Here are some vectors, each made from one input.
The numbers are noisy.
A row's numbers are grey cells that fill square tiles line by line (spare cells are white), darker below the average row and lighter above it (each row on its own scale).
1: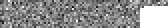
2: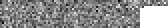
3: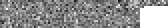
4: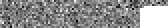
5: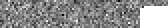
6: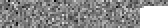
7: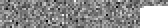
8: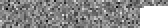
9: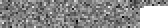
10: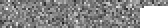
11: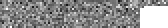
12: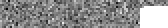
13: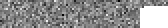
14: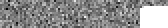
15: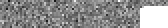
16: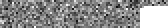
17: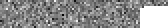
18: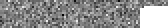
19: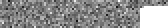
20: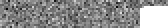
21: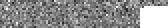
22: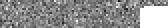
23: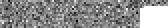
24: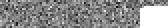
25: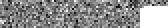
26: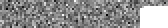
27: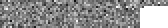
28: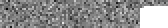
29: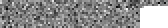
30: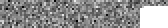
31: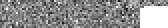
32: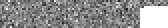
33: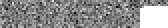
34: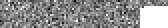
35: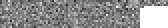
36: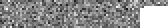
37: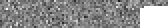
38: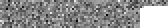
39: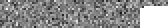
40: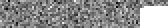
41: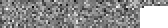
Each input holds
a point on a 6-point line and a true/false value.
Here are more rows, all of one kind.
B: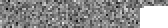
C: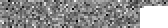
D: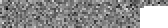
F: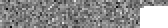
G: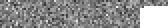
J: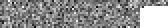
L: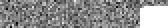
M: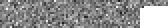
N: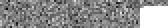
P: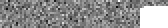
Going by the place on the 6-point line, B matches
F, J, L and N.
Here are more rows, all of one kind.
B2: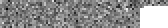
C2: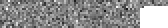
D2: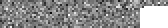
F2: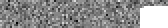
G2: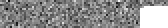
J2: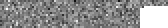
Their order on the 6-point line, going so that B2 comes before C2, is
B2, J2, C2, D2, F2, G2.
